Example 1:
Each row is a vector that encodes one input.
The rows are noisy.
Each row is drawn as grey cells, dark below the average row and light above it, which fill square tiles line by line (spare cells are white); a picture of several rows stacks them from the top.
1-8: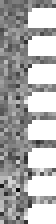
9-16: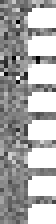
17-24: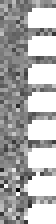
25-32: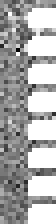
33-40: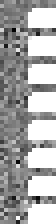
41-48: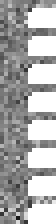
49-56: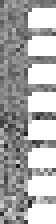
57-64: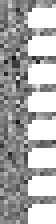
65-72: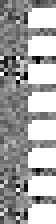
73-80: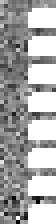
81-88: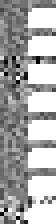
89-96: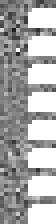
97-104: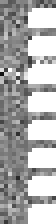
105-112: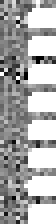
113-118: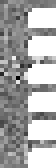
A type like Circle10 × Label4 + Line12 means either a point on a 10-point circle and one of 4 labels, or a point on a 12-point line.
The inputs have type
List2(Line11) + Tree9.
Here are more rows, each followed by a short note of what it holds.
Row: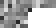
a list of one item
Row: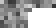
the empty list
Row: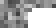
the empty list
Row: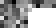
the empty list
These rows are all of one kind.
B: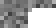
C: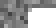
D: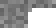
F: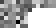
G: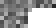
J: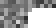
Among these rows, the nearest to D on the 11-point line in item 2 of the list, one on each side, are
B and J.
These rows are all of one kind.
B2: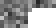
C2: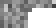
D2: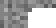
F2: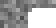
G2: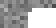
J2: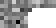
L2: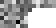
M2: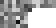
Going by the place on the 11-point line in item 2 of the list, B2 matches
J2 and M2.
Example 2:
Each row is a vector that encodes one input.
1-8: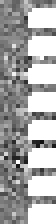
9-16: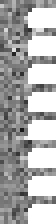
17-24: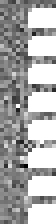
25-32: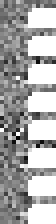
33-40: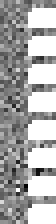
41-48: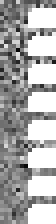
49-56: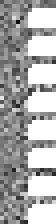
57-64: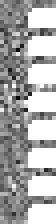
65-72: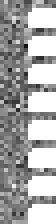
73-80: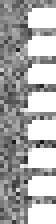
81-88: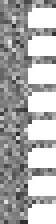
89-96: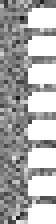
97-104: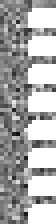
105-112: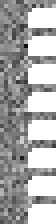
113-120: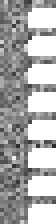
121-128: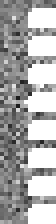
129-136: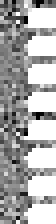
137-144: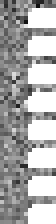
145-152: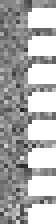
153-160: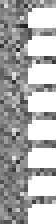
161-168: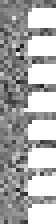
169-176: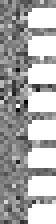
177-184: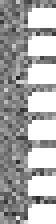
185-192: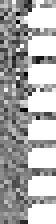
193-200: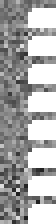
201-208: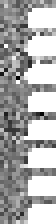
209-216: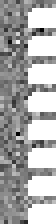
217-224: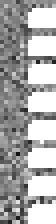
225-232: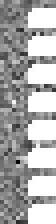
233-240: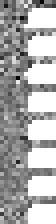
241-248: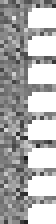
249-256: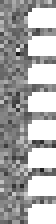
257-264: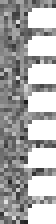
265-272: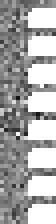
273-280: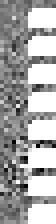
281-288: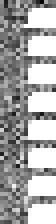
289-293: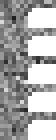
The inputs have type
Circle19 + List2(Line6).
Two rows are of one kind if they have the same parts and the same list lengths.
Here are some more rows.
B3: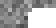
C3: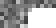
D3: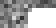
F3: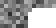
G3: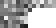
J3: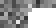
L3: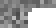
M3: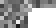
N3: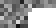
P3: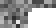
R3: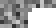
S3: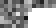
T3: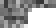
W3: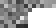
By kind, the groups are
B3, F3, N3, S3, W3
C3, D3, L3, P3, R3, T3
G3, J3
M3

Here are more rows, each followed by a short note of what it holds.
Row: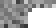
a list of one item
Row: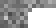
the empty list
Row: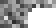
the empty list
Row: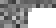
a point on a 19-point circle
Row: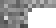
the empty list
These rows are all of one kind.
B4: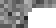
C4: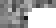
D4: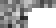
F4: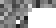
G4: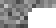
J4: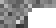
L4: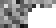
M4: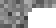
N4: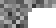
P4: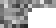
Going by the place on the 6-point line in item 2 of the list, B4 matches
D4, L4 and M4.
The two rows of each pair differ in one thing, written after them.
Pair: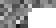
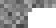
the place on the 6-point line in item 1 of the list
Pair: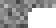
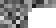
the place on the 6-point line in item 1 of the list
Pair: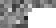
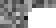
the place on the 6-point line in item 2 of the list
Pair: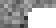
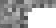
the place on the 6-point line in item 1 of the list
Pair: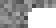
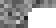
the place on the 6-point line in item 1 of the list
